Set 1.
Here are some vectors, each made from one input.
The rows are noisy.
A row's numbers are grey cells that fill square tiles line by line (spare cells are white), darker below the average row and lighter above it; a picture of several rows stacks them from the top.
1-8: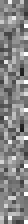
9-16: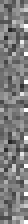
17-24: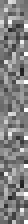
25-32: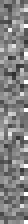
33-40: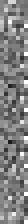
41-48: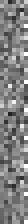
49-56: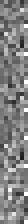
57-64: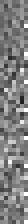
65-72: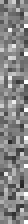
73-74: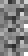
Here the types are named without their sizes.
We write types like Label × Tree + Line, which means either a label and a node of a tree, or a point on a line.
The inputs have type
Tree.
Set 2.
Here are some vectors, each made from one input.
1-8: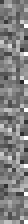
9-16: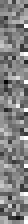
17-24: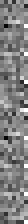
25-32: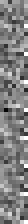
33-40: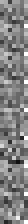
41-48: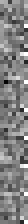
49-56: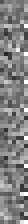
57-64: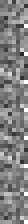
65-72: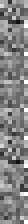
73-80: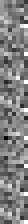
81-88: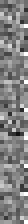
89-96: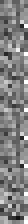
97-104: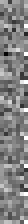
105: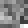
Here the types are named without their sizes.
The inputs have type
Line.
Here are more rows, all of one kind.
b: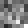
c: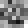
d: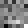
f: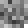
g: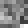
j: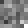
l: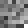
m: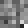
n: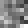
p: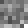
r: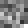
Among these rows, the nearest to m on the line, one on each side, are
j and l.
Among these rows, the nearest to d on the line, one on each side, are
b and l.
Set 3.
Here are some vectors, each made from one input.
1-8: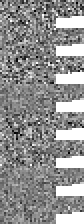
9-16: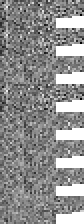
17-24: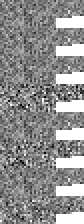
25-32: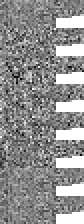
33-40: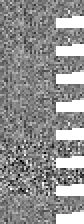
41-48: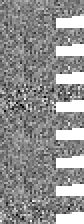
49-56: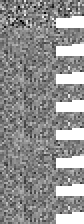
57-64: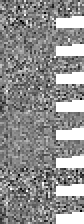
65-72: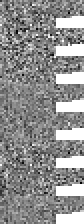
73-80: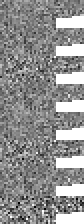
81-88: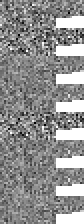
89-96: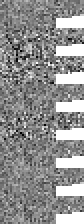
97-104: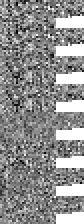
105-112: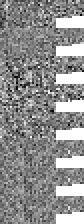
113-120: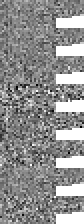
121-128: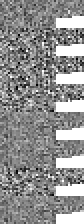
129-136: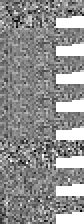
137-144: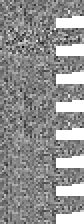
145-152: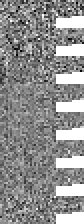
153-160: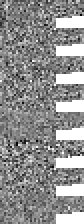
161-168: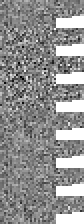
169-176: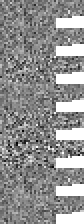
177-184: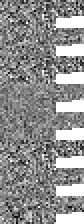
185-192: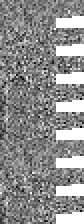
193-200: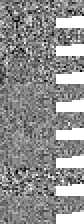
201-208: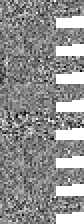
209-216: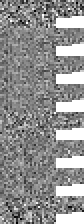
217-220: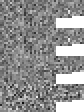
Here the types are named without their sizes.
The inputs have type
Tree.
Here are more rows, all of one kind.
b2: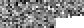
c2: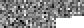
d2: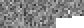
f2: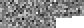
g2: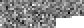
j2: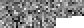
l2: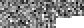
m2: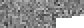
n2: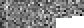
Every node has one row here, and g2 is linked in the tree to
c2, j2 and m2.
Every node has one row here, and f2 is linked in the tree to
m2.
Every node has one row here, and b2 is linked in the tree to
j2.
